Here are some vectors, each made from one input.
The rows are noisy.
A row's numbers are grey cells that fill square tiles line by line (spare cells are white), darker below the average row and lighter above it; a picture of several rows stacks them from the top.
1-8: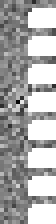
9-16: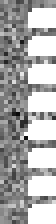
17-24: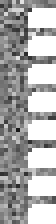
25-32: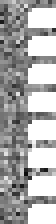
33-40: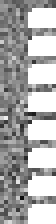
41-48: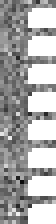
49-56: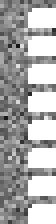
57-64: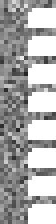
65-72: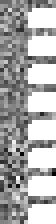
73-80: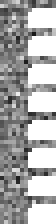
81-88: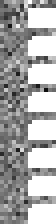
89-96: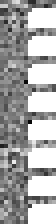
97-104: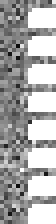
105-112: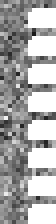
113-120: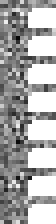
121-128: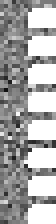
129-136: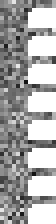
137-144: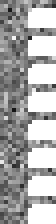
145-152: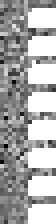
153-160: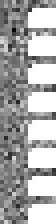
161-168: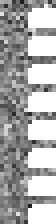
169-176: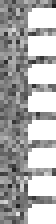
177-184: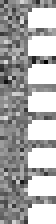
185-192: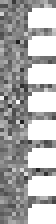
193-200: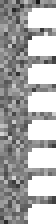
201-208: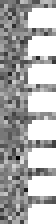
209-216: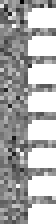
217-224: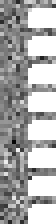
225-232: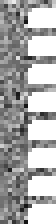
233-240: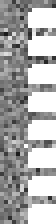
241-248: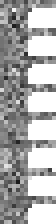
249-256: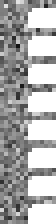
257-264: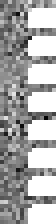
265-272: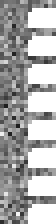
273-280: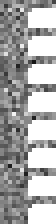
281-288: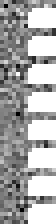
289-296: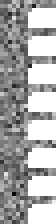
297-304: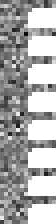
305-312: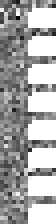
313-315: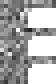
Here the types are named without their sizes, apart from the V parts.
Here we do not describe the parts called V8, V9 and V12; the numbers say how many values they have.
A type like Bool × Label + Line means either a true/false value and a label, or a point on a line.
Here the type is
(Bool × V9 + V12) × V8 + Label × Label.
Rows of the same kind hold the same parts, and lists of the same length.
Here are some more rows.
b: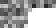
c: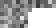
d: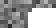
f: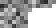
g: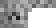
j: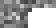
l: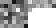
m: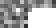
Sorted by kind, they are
b
c, d, j
f, g, l, m

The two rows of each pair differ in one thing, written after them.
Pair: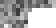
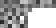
the true/false value
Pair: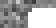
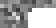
the value of V8
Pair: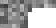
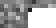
the value of V9
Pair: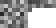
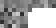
the true/false value
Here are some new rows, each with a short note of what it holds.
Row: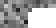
a true/false value, a value of V8 and a value of V9
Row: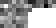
a value of V8 and a value of V12
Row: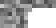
a value of V8 and a value of V12
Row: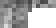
a true/false value, a value of V8 and a value of V9
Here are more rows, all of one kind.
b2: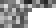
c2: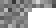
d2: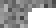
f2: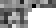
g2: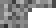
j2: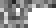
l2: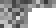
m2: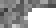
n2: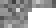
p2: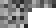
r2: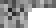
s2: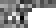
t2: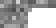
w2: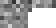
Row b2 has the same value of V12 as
c2, f2, r2 and s2.
